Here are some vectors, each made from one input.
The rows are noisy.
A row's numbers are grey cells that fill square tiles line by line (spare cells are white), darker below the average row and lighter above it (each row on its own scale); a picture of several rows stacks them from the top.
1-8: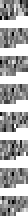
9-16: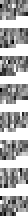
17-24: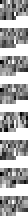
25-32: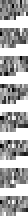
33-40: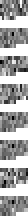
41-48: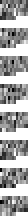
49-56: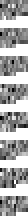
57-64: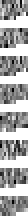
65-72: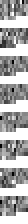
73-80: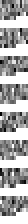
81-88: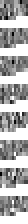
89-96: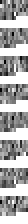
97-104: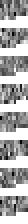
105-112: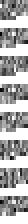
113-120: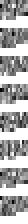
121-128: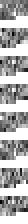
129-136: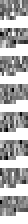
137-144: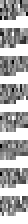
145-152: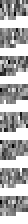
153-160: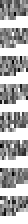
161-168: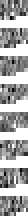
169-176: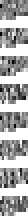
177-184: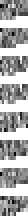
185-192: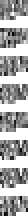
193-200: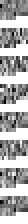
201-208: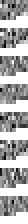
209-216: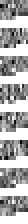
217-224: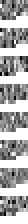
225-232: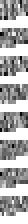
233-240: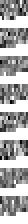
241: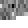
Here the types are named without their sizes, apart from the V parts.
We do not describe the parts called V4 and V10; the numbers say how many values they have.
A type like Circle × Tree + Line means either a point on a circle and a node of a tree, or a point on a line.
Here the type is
(Bool × Bool × Bool + V10) × (Line + V4).
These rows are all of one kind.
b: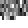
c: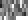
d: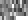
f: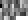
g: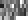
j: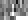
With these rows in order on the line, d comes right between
c and j.
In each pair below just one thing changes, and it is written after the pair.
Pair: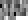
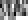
the place on the line
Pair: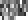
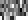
one of the three true/false values
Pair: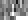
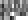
the place on the line
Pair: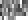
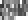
the place on the line
